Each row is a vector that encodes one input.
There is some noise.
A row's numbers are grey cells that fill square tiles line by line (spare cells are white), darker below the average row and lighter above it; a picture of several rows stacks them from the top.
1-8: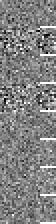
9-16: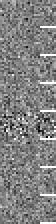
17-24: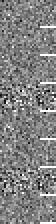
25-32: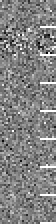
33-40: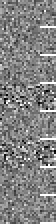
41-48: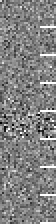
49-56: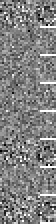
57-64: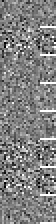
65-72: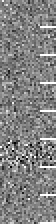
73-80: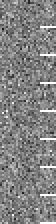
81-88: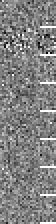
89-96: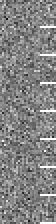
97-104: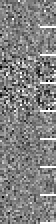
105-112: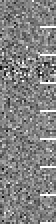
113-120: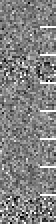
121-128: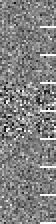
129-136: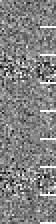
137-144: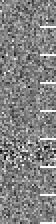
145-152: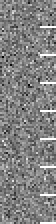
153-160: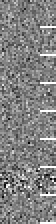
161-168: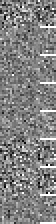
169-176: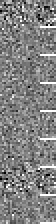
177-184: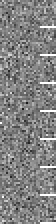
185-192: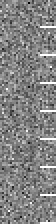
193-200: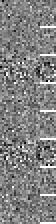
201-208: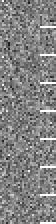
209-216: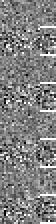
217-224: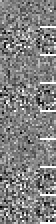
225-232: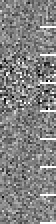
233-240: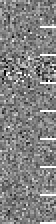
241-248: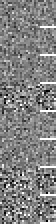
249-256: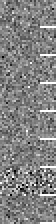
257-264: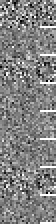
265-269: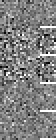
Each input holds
either a point on a 7-point line, or a list of up to two points on a 9-point line.
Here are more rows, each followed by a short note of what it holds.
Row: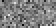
a list of one item
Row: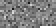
a list of one item
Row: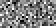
the empty list
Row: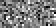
a point on a 7-point line
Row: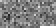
a list of two items
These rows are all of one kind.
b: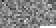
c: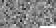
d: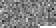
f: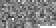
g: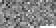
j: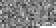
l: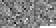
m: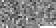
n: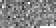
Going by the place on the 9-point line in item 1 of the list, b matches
c and l.
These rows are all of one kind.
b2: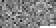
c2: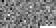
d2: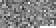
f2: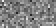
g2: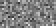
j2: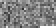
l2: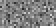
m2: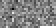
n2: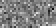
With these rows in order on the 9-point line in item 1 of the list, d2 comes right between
b2 and l2.
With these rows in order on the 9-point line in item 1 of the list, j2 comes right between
l2 and m2.
